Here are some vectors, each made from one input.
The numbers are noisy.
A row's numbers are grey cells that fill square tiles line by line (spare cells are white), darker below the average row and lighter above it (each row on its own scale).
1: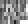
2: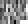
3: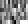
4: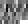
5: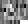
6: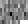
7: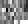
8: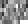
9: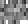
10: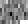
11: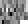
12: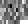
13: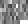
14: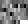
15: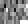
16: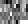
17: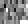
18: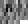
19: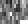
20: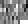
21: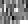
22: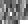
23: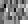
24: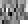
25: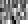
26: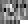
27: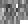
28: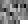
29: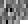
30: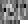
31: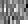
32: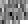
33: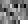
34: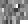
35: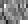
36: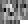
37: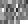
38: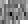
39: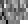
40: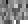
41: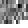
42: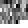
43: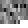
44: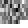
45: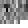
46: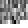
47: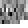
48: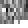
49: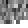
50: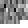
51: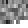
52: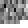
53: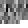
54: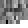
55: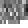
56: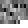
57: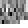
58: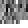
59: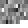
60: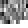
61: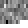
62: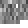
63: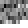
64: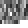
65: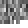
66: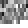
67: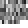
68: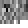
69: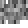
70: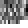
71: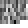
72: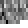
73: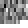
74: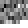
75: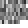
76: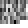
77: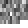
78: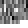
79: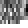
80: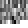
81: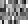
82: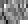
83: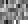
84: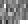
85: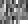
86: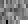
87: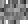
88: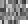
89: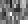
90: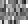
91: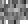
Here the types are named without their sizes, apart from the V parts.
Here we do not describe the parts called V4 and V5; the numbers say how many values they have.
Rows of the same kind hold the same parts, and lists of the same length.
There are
2 kinds of row.
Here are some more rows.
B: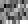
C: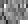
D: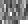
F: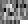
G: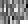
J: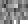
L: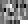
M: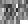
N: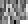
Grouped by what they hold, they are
B, F, L, N
C, D, G, J, M

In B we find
a true/false value and a value of V5.
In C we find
a point on a line, a true/false value and a value of V4.
